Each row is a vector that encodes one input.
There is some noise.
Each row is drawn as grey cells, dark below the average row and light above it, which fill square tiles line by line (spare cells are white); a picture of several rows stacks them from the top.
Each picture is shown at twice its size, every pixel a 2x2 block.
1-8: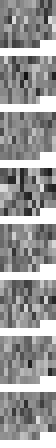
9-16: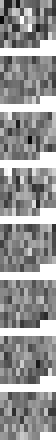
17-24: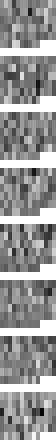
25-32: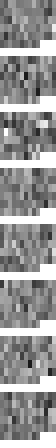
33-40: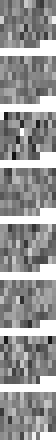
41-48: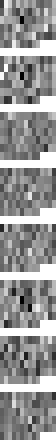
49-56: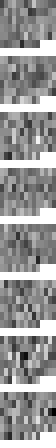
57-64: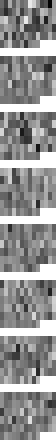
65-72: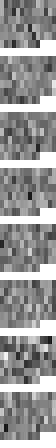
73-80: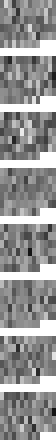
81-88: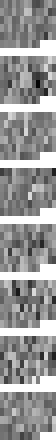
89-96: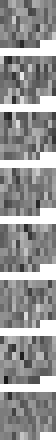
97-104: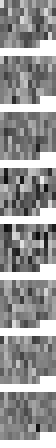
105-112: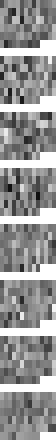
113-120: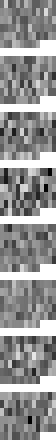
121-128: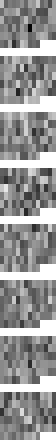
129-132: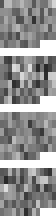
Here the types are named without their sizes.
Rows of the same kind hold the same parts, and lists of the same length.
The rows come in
3 kinds.
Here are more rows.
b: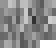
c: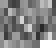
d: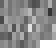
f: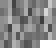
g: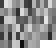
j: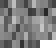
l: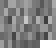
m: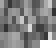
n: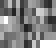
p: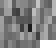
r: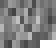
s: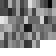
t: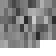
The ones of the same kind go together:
b, f, g, j, l, p, r
c, d, m, t
n, s

